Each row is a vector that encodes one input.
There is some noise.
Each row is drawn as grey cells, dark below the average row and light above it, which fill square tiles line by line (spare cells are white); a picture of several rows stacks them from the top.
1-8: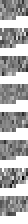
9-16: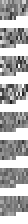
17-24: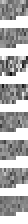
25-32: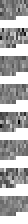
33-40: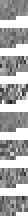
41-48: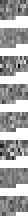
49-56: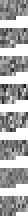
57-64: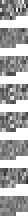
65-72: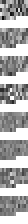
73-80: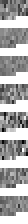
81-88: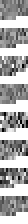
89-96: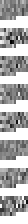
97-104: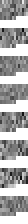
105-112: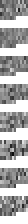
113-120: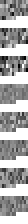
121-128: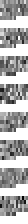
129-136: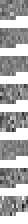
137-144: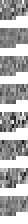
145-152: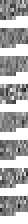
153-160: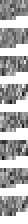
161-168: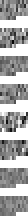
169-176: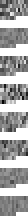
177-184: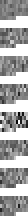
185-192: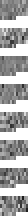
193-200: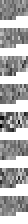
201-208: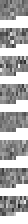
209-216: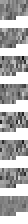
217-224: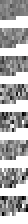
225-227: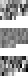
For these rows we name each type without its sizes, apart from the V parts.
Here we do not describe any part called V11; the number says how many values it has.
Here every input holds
a list of items, each a true/false value and a value of V11.
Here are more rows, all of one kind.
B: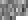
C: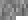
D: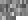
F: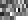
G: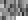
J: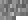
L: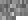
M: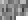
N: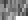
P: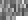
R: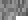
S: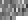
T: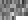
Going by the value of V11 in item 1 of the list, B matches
C and F.
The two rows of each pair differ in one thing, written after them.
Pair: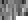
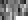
the value of V11 in item 2 of the list
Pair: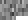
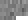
the value of V11 in item 1 of the list
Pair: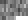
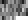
the value of V11 in item 2 of the list
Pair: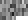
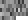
the value of V11 in item 2 of the list
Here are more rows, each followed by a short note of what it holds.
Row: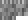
a list of two items
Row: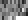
a list of one item
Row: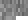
a list of one item
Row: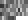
a list of two items
